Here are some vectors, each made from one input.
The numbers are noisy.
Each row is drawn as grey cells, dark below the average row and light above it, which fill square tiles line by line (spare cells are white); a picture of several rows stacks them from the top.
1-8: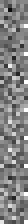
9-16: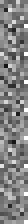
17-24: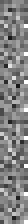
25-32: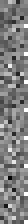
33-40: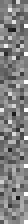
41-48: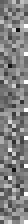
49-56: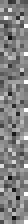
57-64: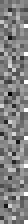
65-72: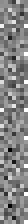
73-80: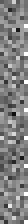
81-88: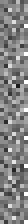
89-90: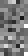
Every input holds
either a node of a 9-node tree, or a node of an 11-node tree.
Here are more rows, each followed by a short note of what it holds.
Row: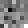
a node of an 11-node tree
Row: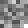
a node of an 11-node tree
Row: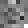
a node of an 11-node tree
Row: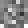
a node of a 9-node tree
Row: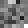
a node of an 11-node tree
